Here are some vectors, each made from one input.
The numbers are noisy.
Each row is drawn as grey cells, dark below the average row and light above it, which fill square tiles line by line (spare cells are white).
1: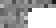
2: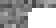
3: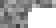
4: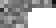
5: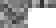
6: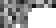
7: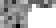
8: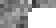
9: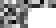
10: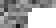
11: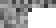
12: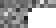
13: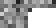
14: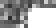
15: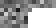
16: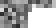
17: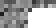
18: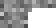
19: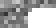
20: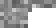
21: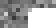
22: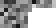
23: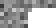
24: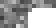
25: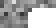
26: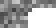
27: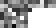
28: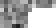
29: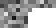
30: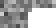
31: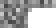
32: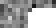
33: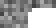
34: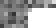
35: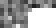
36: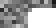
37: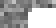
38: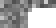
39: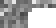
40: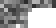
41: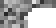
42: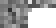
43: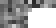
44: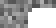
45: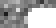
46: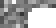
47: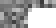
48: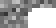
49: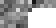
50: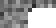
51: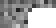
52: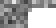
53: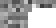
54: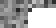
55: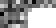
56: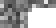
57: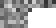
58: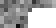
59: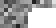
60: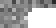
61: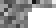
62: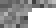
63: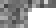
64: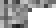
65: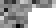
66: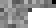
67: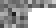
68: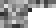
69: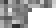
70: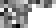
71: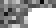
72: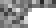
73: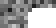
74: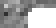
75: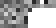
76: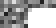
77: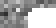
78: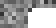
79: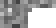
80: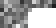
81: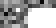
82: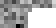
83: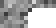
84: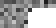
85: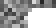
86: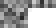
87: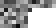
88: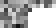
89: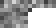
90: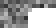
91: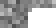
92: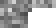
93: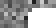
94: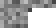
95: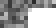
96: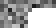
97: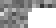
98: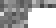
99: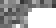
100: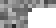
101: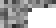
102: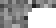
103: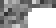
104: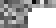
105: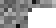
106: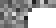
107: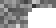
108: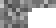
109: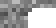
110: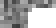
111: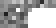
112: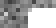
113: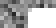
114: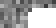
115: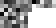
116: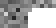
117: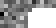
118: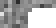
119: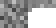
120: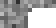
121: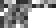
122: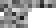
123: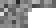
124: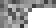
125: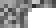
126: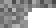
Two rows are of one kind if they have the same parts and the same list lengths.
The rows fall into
2 kinds.
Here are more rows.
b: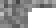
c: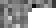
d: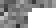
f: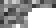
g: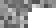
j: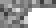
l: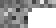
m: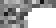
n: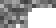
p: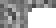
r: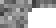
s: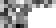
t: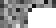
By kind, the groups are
b, f, g, j, m, n, s
c, d, l, p, r, t

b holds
a point on an 8-point circle and a point on a 5-point line.
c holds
a point on each of two 5-point lines.
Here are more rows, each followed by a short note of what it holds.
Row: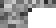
a point on an 8-point circle and a point on a 5-point line
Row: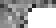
a point on each of two 5-point lines
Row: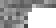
a point on an 8-point circle and a point on a 5-point line
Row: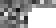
a point on each of two 5-point lines
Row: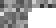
a point on an 8-point circle and a point on a 5-point line
